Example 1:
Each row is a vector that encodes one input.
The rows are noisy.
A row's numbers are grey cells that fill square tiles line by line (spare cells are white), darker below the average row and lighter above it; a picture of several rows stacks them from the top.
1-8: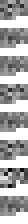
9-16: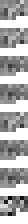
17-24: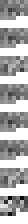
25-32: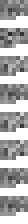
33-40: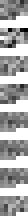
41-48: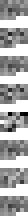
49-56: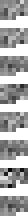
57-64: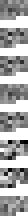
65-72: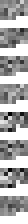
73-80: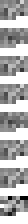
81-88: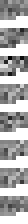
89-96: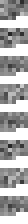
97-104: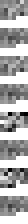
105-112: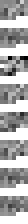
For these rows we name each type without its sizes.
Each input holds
a point on a line.
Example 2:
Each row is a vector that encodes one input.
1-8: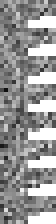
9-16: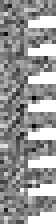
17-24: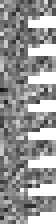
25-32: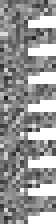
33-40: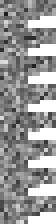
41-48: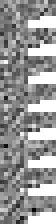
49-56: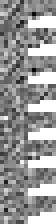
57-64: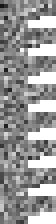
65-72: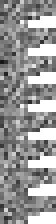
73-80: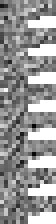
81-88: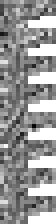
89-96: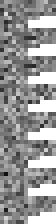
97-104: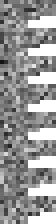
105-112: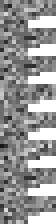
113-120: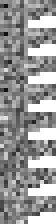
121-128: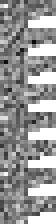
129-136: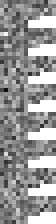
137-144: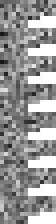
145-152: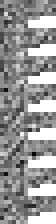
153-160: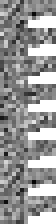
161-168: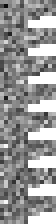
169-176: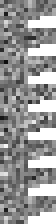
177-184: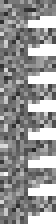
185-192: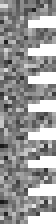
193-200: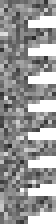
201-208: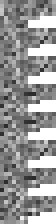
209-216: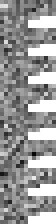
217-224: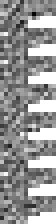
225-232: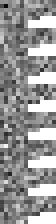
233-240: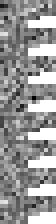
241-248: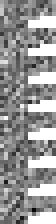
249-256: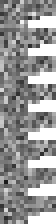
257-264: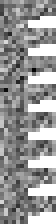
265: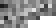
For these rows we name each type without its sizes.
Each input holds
four true/false values.
